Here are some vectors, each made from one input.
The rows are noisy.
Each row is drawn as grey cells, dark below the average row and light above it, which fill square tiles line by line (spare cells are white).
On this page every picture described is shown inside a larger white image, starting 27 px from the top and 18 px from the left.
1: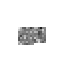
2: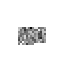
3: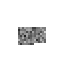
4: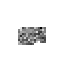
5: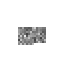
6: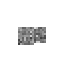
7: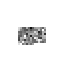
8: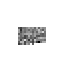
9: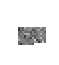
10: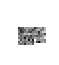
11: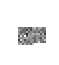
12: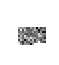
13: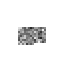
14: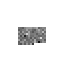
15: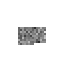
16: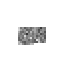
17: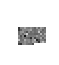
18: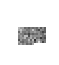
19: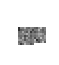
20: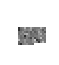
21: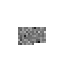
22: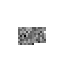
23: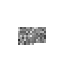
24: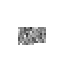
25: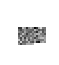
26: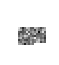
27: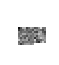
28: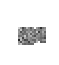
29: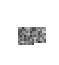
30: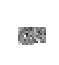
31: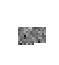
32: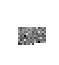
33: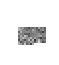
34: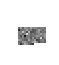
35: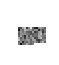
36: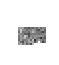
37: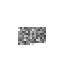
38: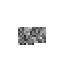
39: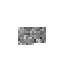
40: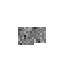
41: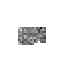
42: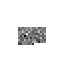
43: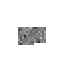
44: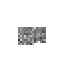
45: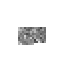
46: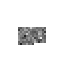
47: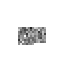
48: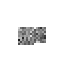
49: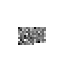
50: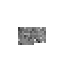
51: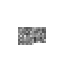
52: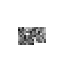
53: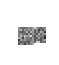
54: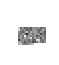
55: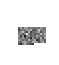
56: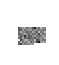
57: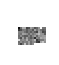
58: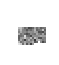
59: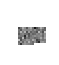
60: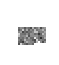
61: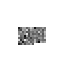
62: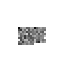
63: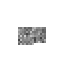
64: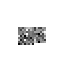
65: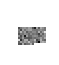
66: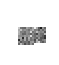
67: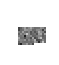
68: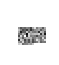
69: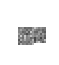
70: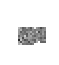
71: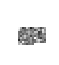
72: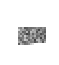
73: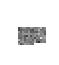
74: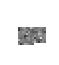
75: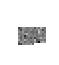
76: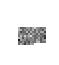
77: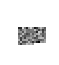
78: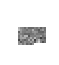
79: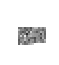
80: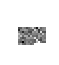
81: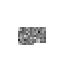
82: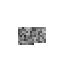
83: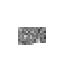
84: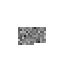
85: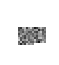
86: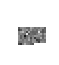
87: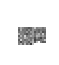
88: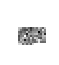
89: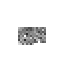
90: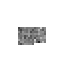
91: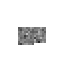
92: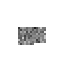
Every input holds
a true/false value, together with a list of up to two points on a 4-point line.
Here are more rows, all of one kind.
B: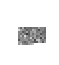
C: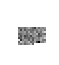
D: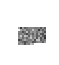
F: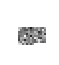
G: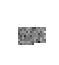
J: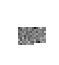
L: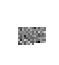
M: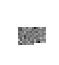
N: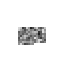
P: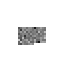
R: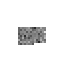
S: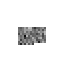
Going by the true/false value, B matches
D, F and N.
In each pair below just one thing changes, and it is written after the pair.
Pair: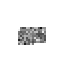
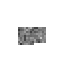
the true/false value
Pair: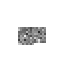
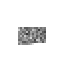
the place on the 4-point line in item 2 of the list
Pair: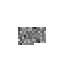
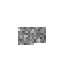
the true/false value
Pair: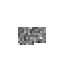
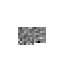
the place on the 4-point line in item 2 of the list
